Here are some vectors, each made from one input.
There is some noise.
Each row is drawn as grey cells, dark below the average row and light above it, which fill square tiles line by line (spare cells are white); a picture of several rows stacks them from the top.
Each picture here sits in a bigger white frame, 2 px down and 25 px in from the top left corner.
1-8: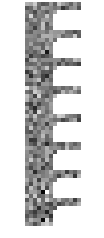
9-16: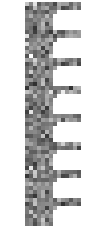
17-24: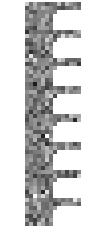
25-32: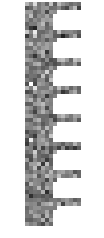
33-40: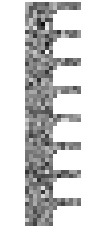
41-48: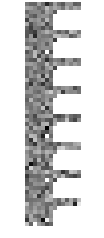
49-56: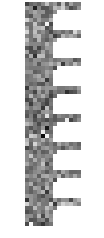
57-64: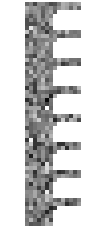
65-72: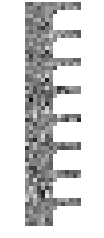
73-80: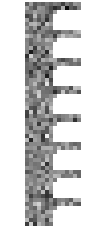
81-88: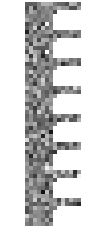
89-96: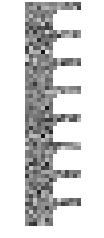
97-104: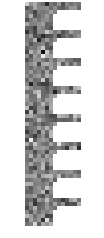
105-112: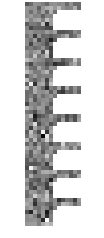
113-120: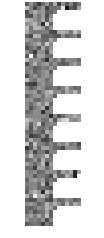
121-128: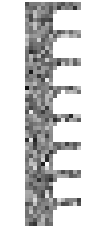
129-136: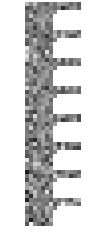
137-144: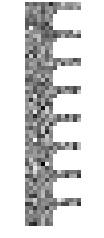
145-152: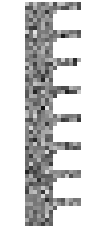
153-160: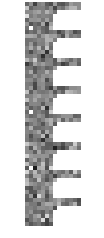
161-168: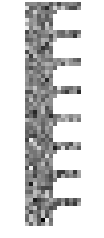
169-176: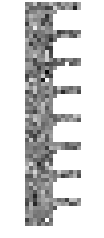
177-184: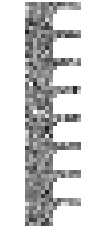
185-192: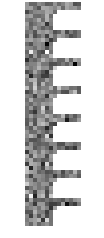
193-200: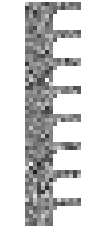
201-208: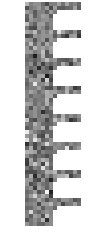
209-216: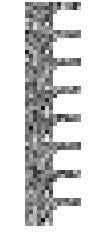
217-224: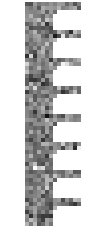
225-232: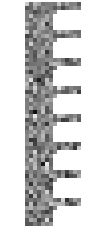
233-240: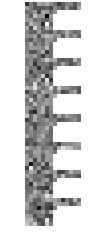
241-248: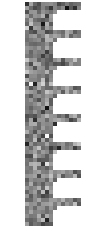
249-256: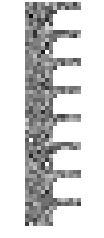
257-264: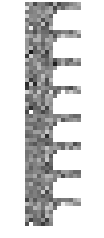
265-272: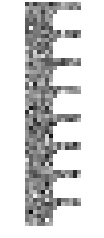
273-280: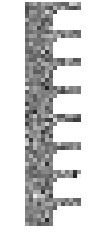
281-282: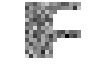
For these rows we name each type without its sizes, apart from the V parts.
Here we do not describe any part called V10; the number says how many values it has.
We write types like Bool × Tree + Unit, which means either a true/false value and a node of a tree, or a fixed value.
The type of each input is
Bool × (Label + Line) + V10 × V10.
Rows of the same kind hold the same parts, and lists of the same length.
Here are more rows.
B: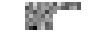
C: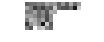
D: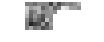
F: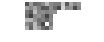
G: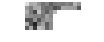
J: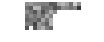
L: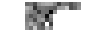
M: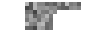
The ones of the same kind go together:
B, M
C, F, L
D, G, J

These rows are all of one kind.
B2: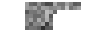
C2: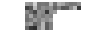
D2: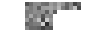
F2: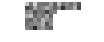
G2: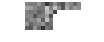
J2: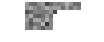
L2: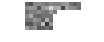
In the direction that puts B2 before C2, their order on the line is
G2, B2, J2, L2, F2, C2, D2.
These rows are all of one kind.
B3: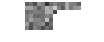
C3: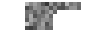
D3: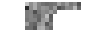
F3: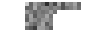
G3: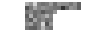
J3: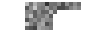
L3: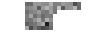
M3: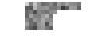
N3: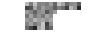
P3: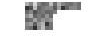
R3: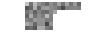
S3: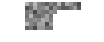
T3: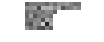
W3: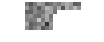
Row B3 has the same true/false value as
L3, T3 and W3.
